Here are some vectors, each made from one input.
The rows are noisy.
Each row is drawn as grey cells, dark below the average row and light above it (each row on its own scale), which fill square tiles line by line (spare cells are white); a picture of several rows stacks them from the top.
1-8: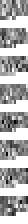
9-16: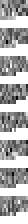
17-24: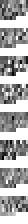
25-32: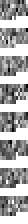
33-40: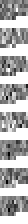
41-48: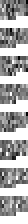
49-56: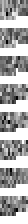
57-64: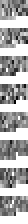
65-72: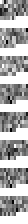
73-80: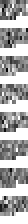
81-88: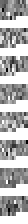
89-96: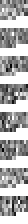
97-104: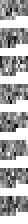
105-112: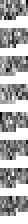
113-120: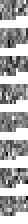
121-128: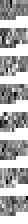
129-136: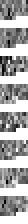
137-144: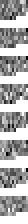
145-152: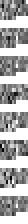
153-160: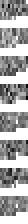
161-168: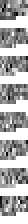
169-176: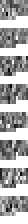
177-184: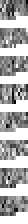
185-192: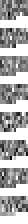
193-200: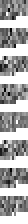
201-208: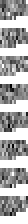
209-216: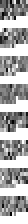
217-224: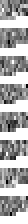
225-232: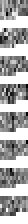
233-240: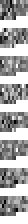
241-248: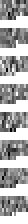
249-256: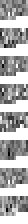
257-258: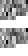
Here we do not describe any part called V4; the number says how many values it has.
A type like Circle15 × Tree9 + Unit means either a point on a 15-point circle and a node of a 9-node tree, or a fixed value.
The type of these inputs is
List3(Label7 × V4).
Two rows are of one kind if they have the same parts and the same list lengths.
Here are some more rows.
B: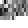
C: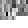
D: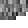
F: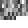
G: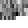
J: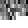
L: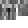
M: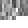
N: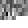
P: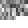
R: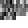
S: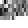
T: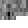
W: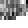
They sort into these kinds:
B, S
C, M, N, P
D, G, L, R, T, W
F, J

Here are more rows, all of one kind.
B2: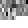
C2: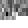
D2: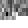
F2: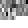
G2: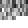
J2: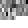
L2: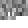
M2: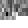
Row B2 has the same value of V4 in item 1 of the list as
F2 and J2.
